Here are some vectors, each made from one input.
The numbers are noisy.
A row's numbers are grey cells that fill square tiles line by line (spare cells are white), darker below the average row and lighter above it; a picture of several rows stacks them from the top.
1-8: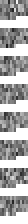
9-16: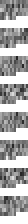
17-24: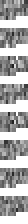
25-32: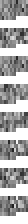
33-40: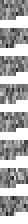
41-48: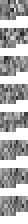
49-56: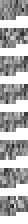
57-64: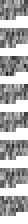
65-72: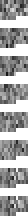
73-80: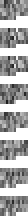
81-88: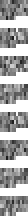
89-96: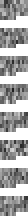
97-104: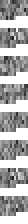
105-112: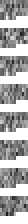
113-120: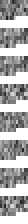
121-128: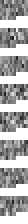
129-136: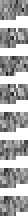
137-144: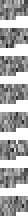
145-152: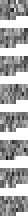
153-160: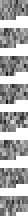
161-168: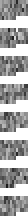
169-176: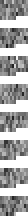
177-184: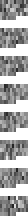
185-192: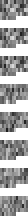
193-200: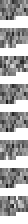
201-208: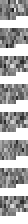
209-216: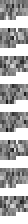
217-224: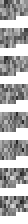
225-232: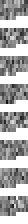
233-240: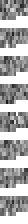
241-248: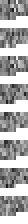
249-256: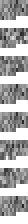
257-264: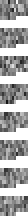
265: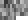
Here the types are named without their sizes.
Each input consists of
a label.
